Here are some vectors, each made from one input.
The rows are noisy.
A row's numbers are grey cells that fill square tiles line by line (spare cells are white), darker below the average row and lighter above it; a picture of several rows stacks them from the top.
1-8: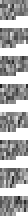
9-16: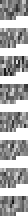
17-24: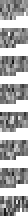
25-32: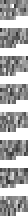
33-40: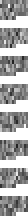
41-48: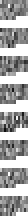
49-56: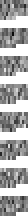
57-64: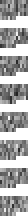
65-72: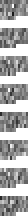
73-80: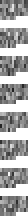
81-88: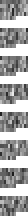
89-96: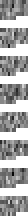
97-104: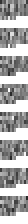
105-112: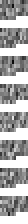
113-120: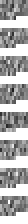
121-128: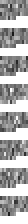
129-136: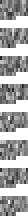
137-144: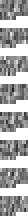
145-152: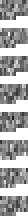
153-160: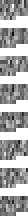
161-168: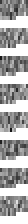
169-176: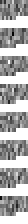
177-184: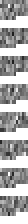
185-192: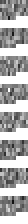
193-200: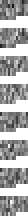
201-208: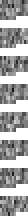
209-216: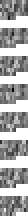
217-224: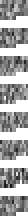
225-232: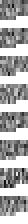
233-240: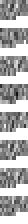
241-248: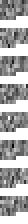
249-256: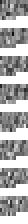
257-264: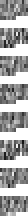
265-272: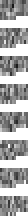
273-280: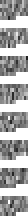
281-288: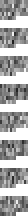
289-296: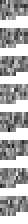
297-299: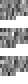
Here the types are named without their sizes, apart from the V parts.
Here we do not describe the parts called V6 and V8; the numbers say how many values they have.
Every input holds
either a fixed value, or a node of a tree, or a true/false value, a value of V6 and a value of V8.
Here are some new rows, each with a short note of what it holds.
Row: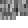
a true/false value, a value of V6 and a value of V8
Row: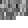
a true/false value, a value of V6 and a value of V8
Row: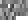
a node of a tree
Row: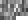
a node of a tree
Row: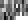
a fixed value
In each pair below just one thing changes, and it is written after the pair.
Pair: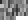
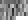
the true/false value
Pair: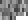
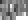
the value of V8
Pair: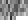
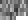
the true/false value
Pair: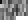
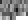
the value of V6
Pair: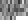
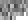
the value of V8
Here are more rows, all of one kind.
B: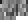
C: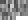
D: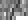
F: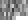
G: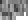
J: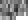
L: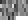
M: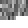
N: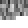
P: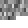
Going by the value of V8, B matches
J and M.
